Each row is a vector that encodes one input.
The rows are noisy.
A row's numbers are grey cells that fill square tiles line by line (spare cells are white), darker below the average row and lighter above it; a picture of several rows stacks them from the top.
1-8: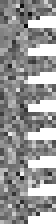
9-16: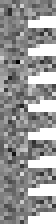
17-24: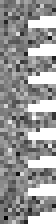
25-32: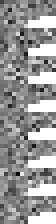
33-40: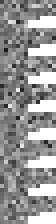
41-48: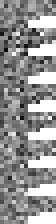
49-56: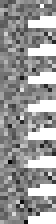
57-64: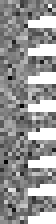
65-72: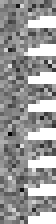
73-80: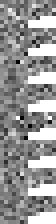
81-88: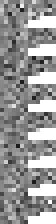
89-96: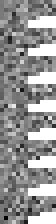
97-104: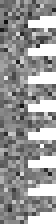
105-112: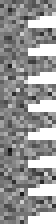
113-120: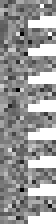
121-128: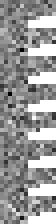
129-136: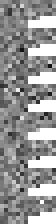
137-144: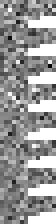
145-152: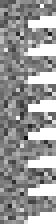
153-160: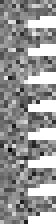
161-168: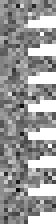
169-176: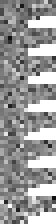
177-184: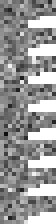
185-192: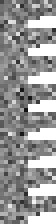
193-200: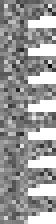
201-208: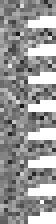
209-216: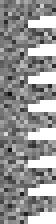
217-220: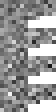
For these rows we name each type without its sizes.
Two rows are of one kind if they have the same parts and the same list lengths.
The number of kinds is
3.
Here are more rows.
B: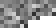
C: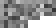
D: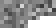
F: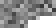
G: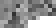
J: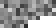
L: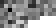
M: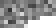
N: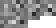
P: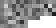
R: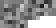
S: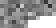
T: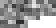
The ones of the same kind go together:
B, J, N, P, T
C
D, F, G, L, M, R, S

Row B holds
a point on each of two lines.
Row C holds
a true/false value.
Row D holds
a node of a tree and a true/false value.
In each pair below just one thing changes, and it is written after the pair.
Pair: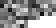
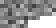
the node of the tree
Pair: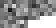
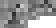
the true/false value
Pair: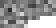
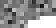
the true/false value
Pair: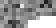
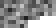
the true/false value
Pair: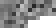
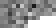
the true/false value
